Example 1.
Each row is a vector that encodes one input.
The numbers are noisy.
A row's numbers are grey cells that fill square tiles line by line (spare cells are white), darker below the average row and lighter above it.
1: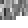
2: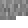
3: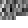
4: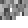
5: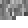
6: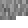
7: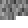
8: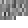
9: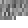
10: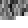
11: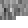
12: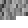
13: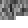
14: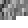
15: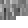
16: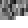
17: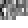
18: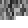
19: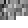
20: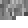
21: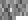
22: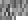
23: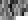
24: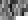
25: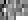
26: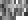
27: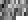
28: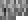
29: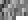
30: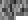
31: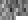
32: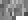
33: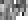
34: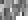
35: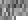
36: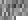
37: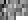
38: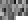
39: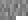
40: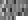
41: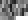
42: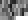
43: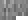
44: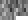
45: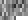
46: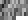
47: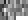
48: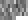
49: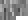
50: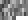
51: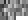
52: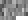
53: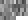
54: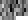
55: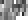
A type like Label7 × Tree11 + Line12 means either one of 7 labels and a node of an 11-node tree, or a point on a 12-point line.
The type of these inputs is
Tree10.
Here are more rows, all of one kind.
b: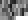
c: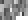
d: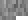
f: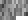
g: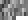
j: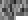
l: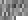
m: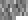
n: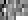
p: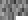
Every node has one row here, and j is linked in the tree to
b and p.
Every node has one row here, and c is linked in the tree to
m.
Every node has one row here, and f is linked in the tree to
d and g.
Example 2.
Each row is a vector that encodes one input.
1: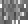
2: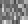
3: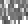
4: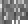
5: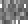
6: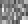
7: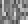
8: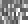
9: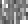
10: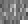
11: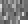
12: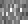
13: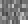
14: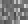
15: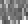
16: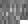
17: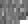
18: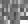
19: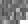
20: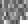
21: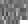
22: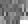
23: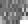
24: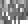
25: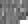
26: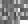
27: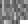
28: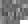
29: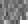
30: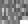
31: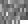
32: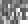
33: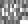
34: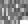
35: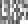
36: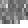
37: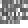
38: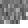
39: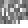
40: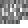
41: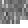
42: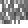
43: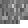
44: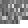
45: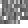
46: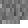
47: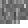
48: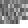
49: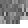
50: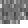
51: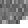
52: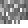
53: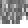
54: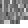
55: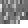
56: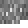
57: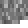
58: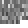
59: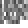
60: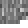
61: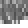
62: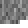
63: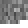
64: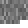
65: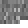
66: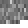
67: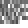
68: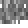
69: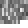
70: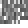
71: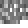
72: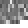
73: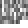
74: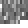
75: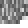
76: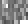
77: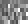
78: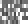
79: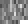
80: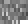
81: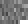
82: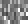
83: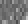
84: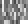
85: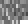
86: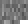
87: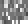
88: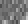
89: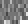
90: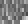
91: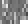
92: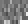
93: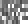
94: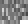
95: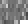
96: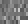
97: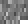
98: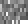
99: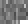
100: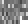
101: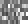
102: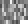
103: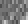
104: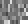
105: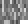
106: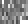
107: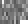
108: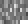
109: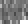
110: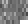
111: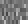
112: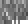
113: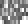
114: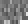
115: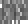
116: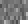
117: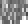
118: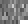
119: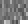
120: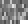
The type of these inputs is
Line4 × Line4.
